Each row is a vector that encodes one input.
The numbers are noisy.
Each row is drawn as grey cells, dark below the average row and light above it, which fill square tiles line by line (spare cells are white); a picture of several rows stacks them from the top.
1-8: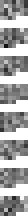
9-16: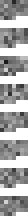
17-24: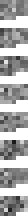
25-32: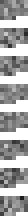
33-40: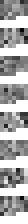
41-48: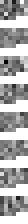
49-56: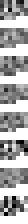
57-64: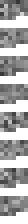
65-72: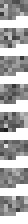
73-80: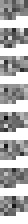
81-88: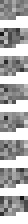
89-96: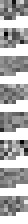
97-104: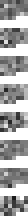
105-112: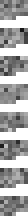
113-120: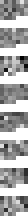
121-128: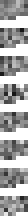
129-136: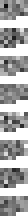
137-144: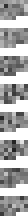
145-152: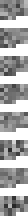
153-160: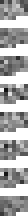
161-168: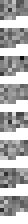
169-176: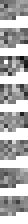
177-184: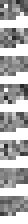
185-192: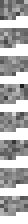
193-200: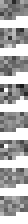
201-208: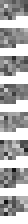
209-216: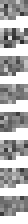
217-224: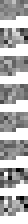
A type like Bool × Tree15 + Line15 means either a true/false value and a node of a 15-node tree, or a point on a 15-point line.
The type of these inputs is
(Label7 + Line8) × Line8 + Label11.
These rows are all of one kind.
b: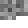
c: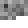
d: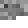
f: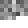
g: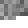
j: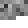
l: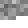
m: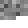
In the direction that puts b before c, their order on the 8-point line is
j, m, f, l, d, g, b, c.
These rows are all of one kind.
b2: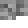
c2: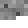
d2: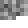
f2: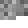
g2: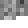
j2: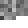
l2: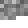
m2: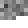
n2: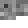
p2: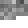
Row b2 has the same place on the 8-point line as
j2, n2 and p2.
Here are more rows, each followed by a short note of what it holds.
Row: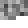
one of 7 labels and a point on an 8-point line
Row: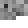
one of 7 labels and a point on an 8-point line
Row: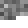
one of 11 labels
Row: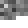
one of 11 labels
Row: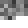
one of 11 labels
